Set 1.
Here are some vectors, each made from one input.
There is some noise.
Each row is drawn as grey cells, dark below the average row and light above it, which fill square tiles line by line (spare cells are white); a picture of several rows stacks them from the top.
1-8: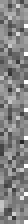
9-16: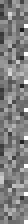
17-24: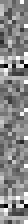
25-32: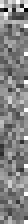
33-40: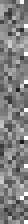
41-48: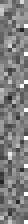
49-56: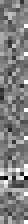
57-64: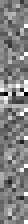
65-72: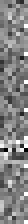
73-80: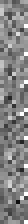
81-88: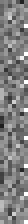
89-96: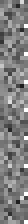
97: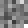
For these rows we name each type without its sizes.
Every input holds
a list of points on a circle.
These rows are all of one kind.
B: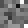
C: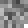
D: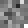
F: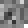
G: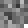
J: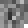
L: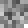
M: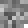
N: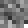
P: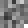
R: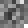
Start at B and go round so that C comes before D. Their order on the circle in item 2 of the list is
B, R, F, P, N, M, J, C, L, G, D.
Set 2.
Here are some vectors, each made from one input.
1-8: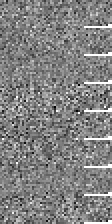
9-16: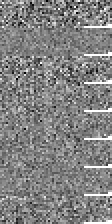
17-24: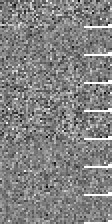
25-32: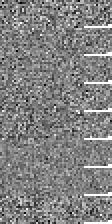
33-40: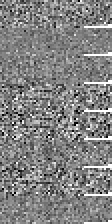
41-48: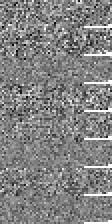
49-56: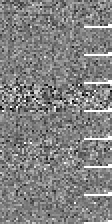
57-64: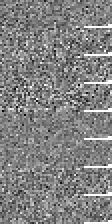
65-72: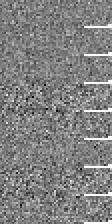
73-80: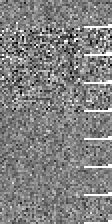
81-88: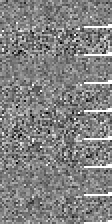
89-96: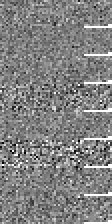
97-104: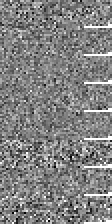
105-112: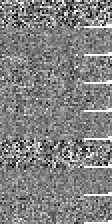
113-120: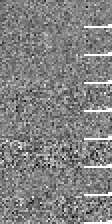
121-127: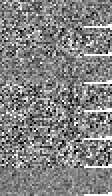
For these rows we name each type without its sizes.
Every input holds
a point on a line, together with either a fixed value, or a node of a tree.
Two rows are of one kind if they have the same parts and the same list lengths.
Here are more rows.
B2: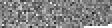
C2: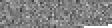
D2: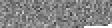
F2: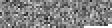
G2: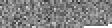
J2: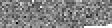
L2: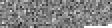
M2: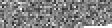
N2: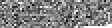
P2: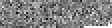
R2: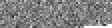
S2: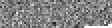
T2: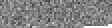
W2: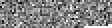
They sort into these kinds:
B2, D2, F2, G2, J2, M2, N2, T2
C2, L2, P2, R2, S2, W2

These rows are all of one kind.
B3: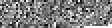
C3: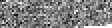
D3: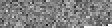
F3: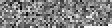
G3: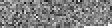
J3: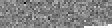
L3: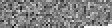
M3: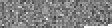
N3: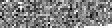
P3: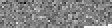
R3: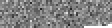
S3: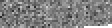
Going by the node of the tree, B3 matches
D3, F3 and M3.
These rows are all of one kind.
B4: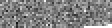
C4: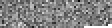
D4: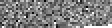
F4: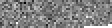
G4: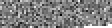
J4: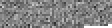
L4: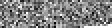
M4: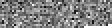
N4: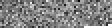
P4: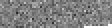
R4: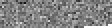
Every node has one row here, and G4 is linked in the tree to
F4.
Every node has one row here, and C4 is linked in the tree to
J4 and P4.
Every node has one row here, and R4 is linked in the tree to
J4.
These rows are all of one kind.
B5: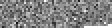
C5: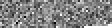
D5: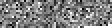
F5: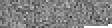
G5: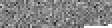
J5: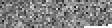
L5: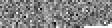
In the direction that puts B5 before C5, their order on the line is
B5, G5, L5, C5, D5, F5, J5.
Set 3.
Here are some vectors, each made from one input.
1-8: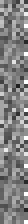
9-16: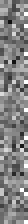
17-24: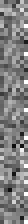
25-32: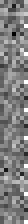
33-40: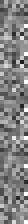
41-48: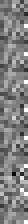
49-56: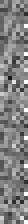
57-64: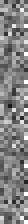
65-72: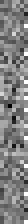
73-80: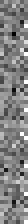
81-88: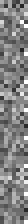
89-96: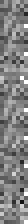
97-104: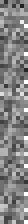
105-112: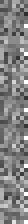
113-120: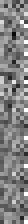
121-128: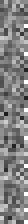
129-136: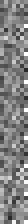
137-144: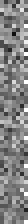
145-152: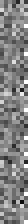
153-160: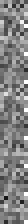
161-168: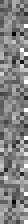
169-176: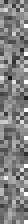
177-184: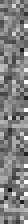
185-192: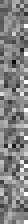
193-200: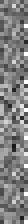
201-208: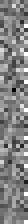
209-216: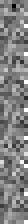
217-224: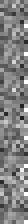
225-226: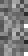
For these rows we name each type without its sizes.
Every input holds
a point on a line, together with either a fixed value, or a point on each of two lines.
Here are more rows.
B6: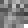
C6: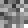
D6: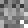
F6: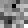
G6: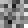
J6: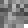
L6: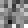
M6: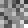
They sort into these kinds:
B6, J6
C6, D6, F6, G6, L6, M6

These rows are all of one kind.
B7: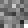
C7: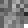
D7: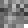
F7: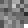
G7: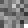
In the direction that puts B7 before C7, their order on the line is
B7, G7, F7, C7, D7.
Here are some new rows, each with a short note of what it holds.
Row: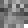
a point on a line
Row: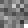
a point on a line
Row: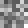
a point on each of three lines
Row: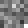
a point on a line
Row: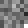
a point on a line
